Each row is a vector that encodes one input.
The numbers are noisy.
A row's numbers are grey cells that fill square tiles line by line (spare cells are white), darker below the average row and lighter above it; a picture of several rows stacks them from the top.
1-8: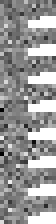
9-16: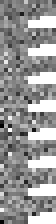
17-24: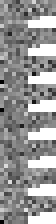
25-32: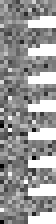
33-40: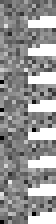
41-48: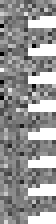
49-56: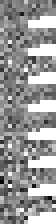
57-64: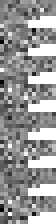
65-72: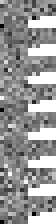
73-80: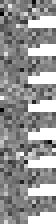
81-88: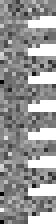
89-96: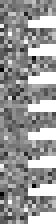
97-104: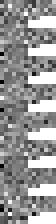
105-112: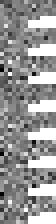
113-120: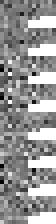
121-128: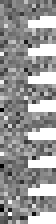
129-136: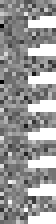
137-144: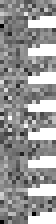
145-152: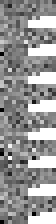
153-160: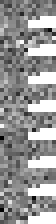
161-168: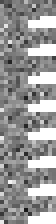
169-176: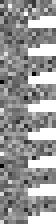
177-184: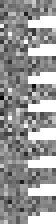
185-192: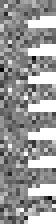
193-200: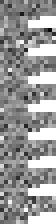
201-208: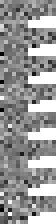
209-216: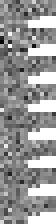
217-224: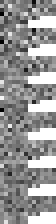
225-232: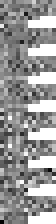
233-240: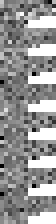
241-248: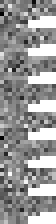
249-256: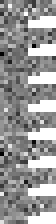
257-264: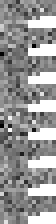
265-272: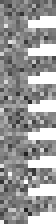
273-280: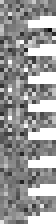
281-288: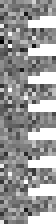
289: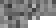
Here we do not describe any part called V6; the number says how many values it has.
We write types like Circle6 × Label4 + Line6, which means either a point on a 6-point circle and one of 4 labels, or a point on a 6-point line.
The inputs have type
Bool × Bool × Bool + Circle8 × V6 + Circle10 + Unit.
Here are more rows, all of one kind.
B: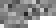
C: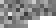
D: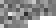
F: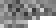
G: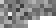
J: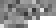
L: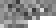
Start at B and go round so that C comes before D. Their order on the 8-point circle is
B, J, L, F, G, C, D.
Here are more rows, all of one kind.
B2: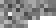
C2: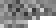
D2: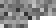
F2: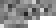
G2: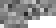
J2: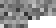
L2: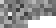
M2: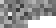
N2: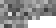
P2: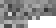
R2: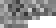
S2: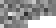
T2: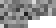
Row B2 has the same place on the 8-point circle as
D2 and J2.
